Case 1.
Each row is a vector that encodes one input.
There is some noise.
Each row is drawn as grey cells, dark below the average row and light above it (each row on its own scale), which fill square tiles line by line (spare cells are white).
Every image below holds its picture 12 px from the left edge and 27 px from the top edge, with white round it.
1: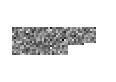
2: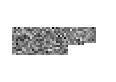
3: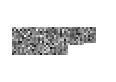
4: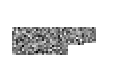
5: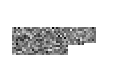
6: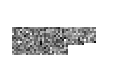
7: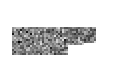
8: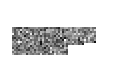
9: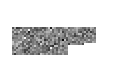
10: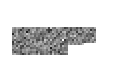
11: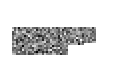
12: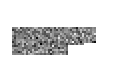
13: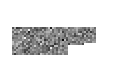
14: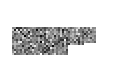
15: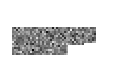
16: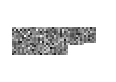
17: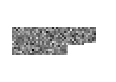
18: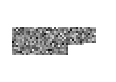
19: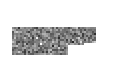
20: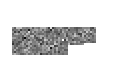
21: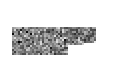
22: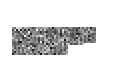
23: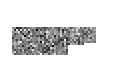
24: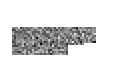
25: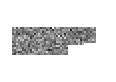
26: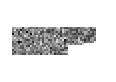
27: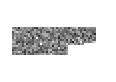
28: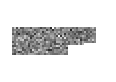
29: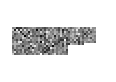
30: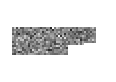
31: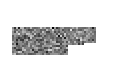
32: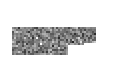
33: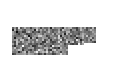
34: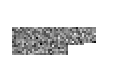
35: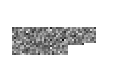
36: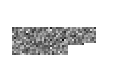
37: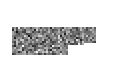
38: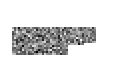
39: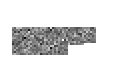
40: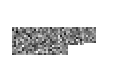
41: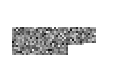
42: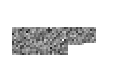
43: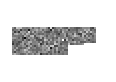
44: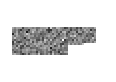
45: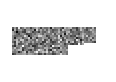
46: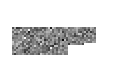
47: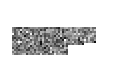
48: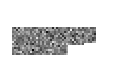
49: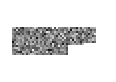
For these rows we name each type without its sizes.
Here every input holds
four true/false values.
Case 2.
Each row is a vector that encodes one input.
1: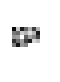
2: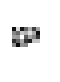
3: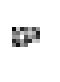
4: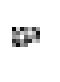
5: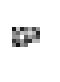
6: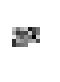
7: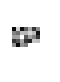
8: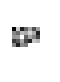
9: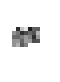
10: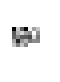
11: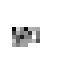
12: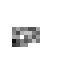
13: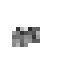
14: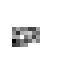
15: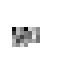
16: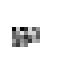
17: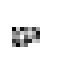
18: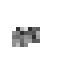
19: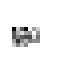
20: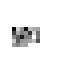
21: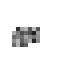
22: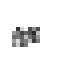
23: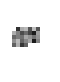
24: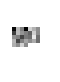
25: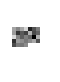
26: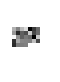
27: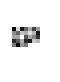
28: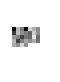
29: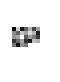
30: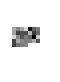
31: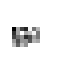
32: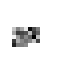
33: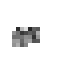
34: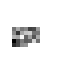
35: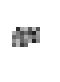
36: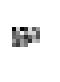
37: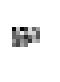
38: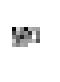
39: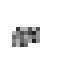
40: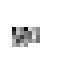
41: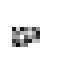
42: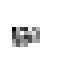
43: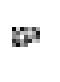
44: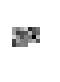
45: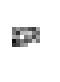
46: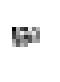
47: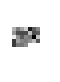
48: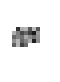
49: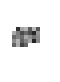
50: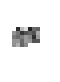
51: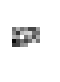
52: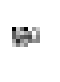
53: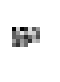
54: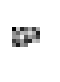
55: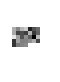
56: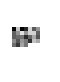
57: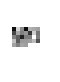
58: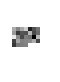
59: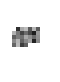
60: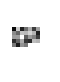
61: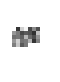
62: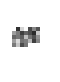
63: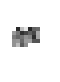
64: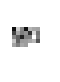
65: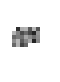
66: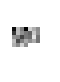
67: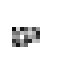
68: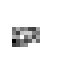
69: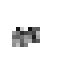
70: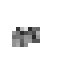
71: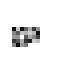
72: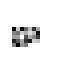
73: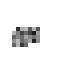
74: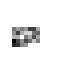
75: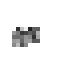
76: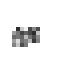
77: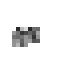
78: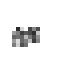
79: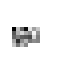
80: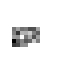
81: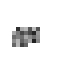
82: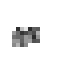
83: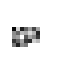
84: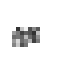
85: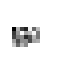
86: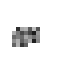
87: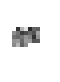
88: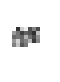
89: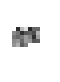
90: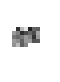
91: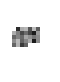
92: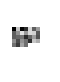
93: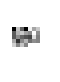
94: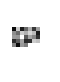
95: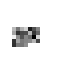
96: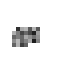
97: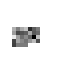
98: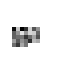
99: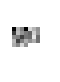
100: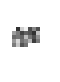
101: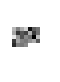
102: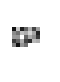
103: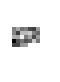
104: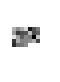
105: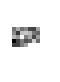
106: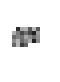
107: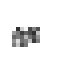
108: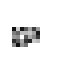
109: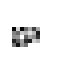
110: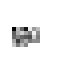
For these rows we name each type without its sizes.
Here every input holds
a point on a line.
